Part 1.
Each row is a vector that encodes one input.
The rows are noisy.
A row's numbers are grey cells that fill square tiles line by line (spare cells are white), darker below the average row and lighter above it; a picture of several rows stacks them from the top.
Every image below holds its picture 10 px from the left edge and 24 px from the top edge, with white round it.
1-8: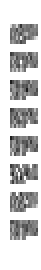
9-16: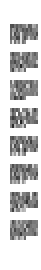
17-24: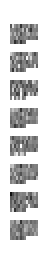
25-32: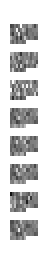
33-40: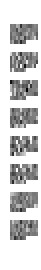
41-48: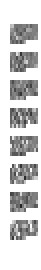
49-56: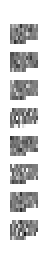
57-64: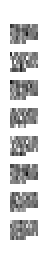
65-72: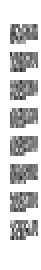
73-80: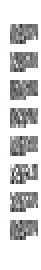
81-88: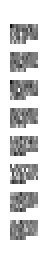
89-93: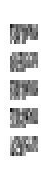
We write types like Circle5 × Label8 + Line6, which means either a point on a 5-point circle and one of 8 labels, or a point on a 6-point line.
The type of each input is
Circle8 + Label8.
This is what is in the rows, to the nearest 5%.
About 50% of them hold a point on an 8-point circle. The rest hold one of 8 labels.
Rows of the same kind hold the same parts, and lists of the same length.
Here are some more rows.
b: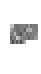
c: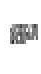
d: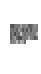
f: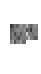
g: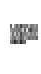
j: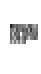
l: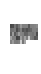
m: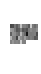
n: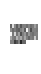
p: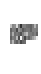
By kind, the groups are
b, c, g, n, p
d, f, j, l, m

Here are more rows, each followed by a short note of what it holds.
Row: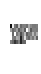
one of 8 labels
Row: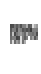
a point on an 8-point circle
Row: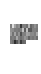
one of 8 labels
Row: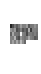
a point on an 8-point circle
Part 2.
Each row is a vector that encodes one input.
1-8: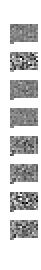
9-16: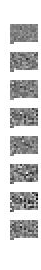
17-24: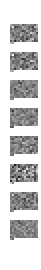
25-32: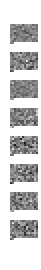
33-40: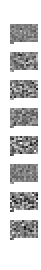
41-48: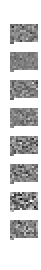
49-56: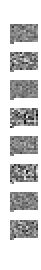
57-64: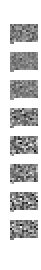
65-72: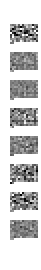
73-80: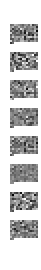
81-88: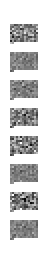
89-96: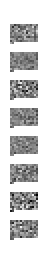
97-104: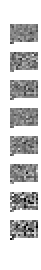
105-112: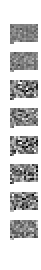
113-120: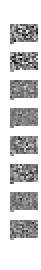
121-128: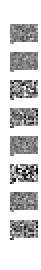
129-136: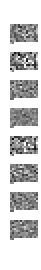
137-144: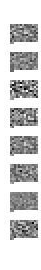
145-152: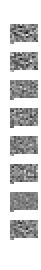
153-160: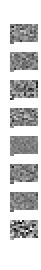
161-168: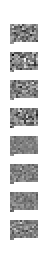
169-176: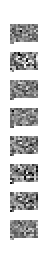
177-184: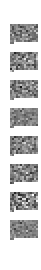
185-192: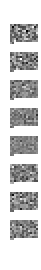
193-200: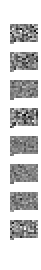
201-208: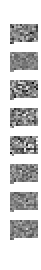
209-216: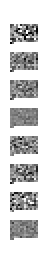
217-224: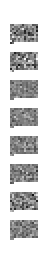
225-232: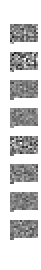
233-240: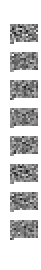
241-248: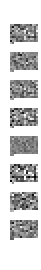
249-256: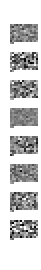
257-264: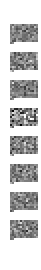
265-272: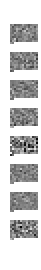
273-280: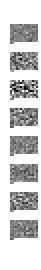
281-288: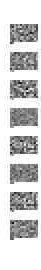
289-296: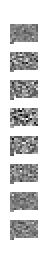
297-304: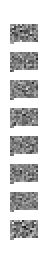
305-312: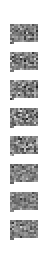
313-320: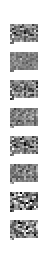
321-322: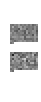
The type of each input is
Bool × Tree11.
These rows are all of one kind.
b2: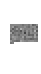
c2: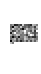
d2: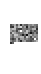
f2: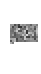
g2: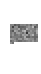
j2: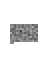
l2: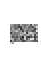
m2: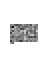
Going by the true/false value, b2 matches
c2 and j2.
